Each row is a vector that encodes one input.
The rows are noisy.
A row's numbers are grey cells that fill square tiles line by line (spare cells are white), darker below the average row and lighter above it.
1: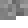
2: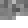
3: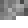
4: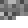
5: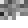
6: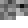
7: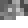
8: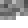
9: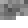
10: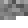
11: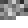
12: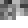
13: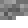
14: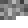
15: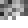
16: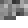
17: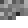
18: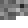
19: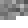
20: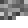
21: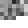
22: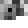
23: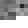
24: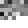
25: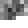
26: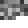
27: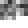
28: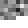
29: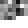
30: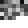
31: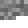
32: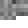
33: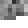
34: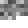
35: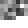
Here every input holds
either a point on a 5-point line, or three true/false values.
